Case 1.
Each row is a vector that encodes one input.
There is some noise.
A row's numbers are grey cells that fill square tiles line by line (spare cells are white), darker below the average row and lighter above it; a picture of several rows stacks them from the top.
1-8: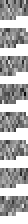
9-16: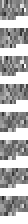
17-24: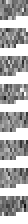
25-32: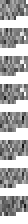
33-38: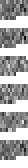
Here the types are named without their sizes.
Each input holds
a point on a circle.
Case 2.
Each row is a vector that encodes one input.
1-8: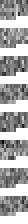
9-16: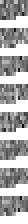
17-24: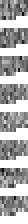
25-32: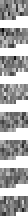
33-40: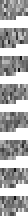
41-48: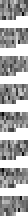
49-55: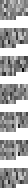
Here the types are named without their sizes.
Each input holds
a node of a tree.
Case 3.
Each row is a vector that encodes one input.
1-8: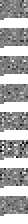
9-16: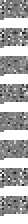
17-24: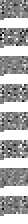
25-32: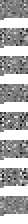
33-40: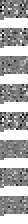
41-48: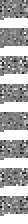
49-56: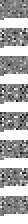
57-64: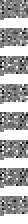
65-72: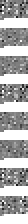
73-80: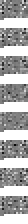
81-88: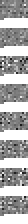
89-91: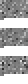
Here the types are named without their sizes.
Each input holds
a point on a line.
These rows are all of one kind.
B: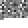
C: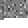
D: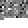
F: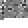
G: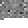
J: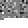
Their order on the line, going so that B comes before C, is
B, F, C, G, J, D.
